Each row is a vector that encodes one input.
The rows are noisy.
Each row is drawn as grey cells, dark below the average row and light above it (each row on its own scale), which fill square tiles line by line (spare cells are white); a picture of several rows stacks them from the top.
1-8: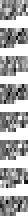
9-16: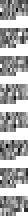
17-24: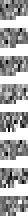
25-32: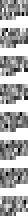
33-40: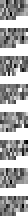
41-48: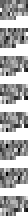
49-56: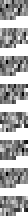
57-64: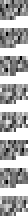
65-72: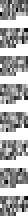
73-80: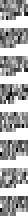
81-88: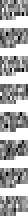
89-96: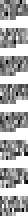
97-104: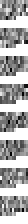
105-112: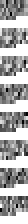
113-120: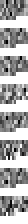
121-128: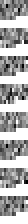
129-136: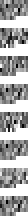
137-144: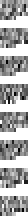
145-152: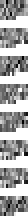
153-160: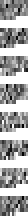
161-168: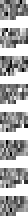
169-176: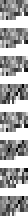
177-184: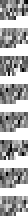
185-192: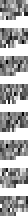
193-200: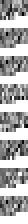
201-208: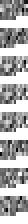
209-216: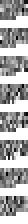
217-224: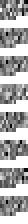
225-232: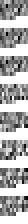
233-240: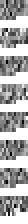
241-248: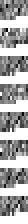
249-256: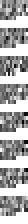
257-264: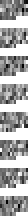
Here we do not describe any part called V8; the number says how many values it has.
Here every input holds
either a point on a 5-point line and a true/false value, or a value of V8.
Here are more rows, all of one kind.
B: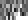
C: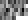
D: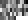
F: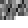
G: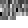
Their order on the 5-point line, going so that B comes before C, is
F, B, C, D, G.
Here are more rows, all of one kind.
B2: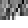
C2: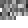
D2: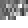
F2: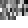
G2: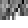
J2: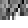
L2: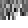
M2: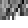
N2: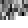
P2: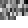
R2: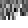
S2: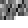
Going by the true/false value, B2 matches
G2, J2, M2 and S2.
